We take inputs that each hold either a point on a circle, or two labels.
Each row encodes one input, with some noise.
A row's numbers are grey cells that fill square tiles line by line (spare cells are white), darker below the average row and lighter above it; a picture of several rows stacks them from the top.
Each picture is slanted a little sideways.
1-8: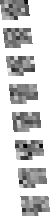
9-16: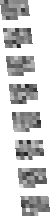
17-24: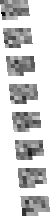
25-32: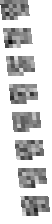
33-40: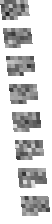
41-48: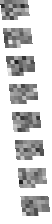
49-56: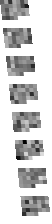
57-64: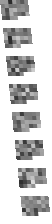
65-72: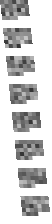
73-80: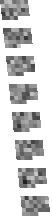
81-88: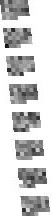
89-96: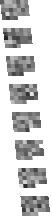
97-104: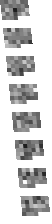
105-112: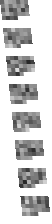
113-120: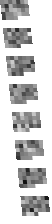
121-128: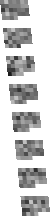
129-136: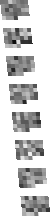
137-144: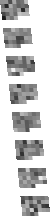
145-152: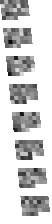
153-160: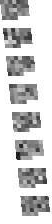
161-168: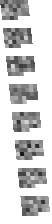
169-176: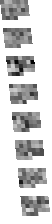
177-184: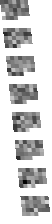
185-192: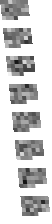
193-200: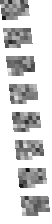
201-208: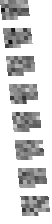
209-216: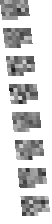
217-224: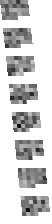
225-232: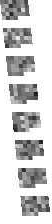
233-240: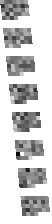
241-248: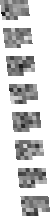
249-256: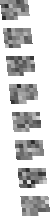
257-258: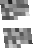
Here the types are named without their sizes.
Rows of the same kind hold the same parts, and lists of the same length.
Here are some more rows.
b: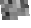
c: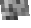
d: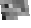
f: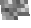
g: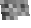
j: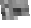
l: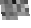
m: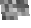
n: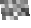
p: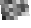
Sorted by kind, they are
b, d, g, m, p
c, f, j, l, n

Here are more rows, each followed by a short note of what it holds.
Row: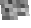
a point on a circle
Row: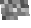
a point on a circle
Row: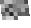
two labels
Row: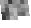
a point on a circle
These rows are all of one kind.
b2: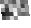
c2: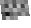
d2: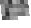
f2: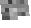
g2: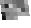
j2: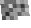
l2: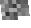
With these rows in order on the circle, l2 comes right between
b2 and g2.
